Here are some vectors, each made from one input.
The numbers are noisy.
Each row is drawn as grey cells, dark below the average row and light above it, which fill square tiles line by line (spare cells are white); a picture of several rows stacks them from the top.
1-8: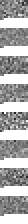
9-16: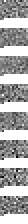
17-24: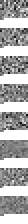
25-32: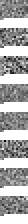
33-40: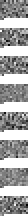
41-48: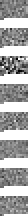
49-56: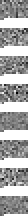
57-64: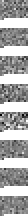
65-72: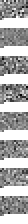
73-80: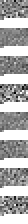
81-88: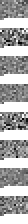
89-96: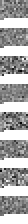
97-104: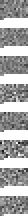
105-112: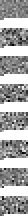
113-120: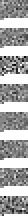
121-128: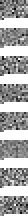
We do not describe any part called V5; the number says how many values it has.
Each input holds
a list of up to three items, each a true/false value and a value of V5.
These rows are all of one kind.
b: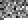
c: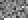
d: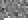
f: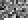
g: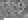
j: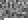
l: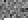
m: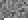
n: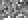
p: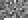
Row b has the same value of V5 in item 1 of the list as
c and m.
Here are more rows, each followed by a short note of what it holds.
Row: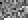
a list of three items
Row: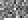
a list of three items
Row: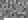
a list of two items
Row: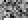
the empty list
